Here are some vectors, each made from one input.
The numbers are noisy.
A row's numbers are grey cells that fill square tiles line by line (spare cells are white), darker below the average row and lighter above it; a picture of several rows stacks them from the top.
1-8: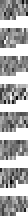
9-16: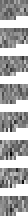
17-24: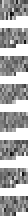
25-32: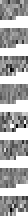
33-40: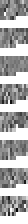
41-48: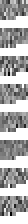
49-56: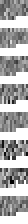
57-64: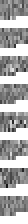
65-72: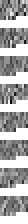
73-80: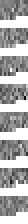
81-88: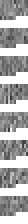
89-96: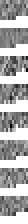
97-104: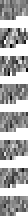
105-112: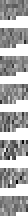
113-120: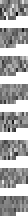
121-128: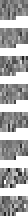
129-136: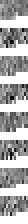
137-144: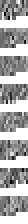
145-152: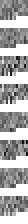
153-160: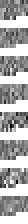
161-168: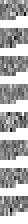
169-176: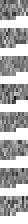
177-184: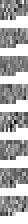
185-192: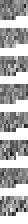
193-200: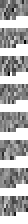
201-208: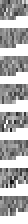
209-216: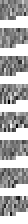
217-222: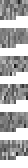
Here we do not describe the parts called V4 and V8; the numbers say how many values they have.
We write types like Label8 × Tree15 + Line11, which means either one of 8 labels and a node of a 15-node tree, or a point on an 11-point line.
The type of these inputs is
Bool × Tree7 + (Tree9 + V4) × V8.
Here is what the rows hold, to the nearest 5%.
About 30% of them hold a node of a 7-node tree and a true/false value. The rest hold a value of V8, together with either a node of a 9-node tree, or a value of V4.
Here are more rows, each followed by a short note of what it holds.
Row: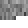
a node of a 9-node tree and a value of V8
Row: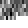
a node of a 9-node tree and a value of V8
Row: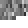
a node of a 9-node tree and a value of V8
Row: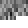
a node of a 9-node tree and a value of V8
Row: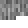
a node of a 9-node tree and a value of V8
